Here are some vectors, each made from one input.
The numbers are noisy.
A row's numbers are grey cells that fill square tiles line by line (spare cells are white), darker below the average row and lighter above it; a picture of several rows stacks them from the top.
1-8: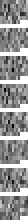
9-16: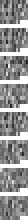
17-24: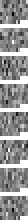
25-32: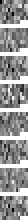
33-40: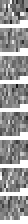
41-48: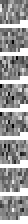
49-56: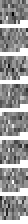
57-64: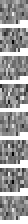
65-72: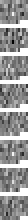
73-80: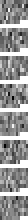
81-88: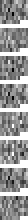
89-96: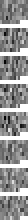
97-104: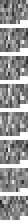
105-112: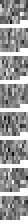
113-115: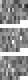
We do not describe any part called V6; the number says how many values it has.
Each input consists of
a true/false value, together with either a point on a 5-point line, or a value of V6.
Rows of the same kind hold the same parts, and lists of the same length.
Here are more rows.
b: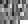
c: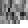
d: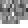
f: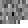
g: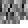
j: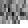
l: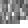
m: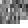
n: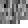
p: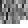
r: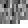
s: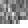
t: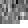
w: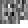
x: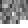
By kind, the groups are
b, c, f, g, j, n, p, r, w
d, l, m, s, t, x

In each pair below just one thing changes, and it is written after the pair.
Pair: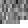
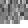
the true/false value
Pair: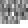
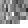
the true/false value
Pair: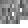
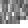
the true/false value
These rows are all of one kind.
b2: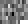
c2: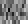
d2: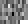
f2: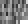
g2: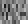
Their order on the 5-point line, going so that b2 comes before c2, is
b2, d2, c2, f2, g2.
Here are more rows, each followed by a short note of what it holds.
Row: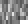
a true/false value and a value of V6
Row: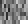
a point on a 5-point line and a true/false value
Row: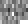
a true/false value and a value of V6
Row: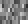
a true/false value and a value of V6
